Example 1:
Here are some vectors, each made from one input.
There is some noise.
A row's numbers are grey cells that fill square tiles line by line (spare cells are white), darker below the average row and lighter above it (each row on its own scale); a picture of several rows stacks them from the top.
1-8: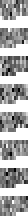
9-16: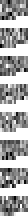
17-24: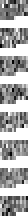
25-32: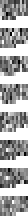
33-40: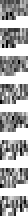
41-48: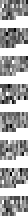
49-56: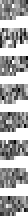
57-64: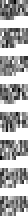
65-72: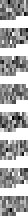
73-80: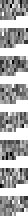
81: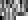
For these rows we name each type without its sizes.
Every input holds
a point on a line, together with either a fixed value, or three true/false values.
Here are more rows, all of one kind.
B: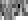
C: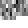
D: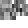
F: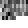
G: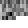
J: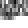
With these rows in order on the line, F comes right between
G and J.
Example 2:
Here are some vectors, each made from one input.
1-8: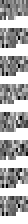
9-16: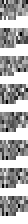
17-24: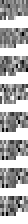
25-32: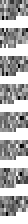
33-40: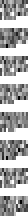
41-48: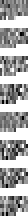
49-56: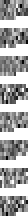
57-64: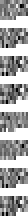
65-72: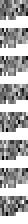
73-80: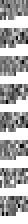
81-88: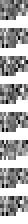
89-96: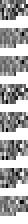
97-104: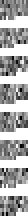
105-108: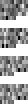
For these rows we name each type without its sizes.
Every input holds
either a point on a line, or three true/false values.
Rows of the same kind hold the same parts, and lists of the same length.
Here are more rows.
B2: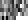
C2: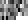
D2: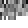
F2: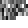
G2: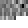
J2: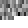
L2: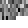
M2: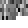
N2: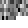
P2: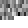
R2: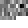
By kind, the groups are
B2, C2, F2, L2, M2, N2
D2, G2, J2, P2, R2

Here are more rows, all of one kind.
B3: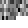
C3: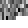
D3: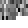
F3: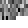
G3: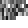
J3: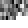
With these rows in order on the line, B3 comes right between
D3 and J3.
